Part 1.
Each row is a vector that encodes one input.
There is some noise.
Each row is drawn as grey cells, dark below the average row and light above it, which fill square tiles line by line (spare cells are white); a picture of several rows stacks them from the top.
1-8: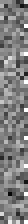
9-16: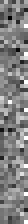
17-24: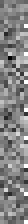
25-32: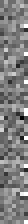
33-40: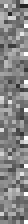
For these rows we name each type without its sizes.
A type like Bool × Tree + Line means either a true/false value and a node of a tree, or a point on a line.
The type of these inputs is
Line.
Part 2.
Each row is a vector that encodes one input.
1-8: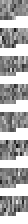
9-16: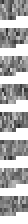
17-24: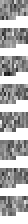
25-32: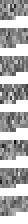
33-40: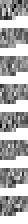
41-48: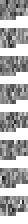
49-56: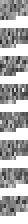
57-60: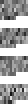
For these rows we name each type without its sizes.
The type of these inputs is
Label.
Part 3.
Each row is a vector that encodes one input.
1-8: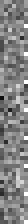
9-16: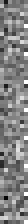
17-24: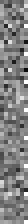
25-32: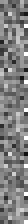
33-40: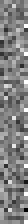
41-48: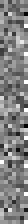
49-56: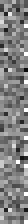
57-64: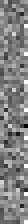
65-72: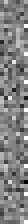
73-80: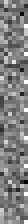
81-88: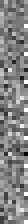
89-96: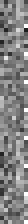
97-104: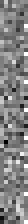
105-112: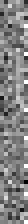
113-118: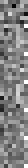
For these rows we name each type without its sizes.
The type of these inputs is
Line.
